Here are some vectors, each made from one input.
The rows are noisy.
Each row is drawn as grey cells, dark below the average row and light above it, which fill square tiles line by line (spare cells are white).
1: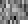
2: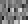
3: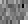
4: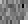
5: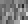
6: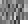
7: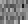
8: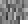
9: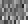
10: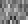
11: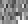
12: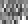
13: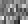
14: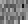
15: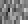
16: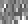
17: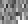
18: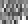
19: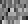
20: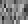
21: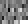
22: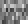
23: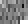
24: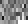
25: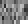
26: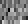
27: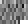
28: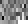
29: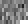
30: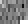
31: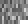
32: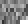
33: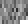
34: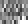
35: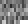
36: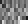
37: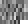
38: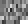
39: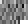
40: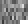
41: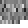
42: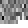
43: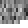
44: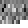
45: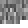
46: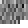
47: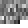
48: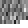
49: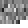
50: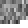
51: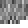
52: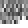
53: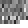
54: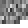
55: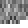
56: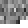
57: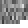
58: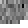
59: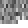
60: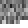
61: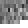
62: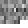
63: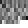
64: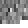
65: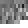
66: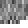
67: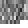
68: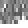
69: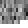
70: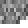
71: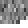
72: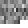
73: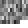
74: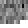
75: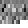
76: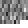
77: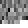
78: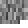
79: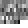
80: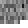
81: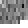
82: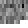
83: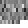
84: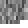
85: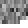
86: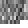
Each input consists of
a point on a 4-point line, together with either a fixed value, or a node of a 9-node tree, or three true/false values.
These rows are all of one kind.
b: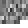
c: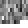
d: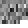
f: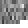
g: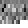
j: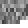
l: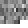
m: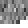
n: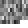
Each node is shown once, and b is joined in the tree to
j, m and n.
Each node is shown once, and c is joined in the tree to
n.
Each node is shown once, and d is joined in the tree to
j.
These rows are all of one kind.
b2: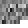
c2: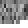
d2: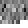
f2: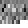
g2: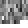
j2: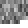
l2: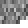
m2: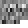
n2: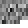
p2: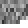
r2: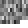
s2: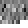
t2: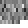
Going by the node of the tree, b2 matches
c2, n2 and p2.
